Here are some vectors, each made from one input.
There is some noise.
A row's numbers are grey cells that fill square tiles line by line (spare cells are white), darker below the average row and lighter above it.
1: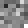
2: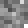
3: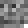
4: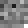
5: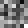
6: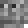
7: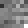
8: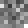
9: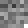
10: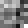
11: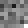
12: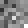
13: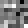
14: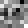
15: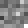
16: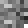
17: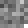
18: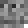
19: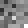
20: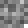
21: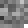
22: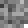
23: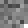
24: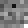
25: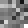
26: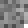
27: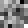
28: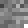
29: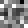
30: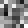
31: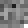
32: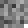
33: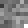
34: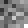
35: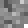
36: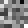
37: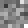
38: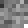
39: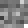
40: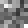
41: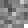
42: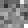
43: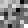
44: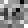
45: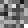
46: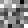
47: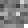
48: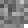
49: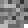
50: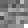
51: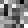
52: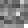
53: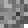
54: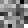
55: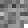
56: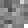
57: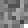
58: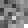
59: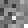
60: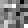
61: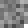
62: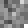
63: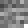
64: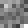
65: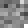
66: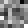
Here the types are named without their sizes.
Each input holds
either a fixed value, or a point on each of two lines, or three true/false values.
